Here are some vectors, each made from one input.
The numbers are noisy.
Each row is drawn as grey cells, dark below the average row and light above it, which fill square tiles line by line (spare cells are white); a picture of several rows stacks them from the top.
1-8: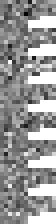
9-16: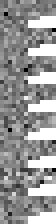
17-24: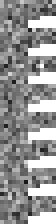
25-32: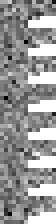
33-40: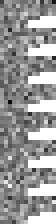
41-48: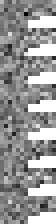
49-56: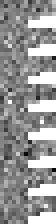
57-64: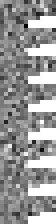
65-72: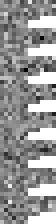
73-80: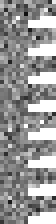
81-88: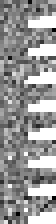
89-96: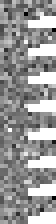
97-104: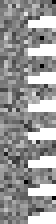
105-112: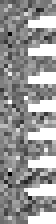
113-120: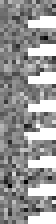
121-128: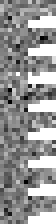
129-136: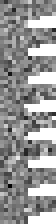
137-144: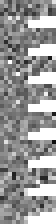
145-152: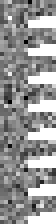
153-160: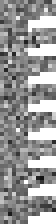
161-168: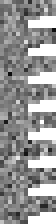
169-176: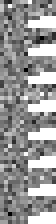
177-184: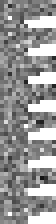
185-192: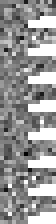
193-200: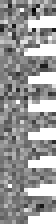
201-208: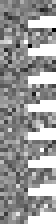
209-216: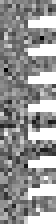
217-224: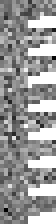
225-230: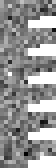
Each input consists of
a node of a 9-node tree, together with either a point on a 5-point circle and a true/false value, or a node of a 9-node tree.
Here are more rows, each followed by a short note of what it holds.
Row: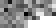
a point on a 5-point circle, a node of a 9-node tree and a true/false value
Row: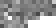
a point on a 5-point circle, a node of a 9-node tree and a true/false value
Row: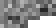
a point on a 5-point circle, a node of a 9-node tree and a true/false value
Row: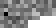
a point on a 5-point circle, a node of a 9-node tree and a true/false value
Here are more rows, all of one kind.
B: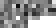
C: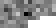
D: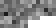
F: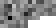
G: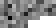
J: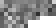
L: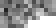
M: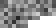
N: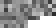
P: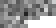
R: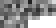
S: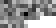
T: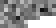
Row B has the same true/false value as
J, P and R.
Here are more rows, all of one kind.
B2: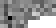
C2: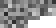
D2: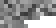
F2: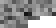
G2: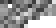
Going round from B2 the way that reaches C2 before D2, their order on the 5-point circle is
B2, C2, G2, D2, F2.
